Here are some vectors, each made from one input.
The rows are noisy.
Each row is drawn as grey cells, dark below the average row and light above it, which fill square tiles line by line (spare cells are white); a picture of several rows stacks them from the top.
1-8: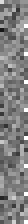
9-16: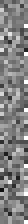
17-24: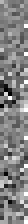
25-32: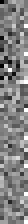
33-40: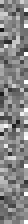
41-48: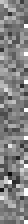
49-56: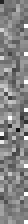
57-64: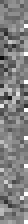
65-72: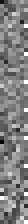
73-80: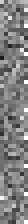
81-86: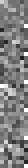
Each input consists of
a point on a 6-point line and a true/false value.
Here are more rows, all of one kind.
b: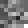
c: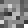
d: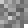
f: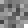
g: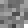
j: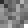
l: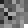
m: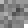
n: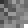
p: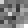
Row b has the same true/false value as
c, j, l and n.
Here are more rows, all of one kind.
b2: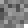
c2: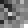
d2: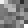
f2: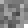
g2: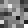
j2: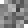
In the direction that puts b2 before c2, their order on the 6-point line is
b2, j2, d2, g2, c2, f2.
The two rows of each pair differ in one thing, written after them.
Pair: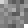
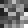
the true/false value
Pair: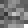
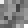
the true/false value
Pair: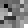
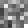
the true/false value
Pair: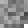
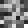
the true/false value
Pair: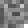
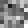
the place on the 6-point line
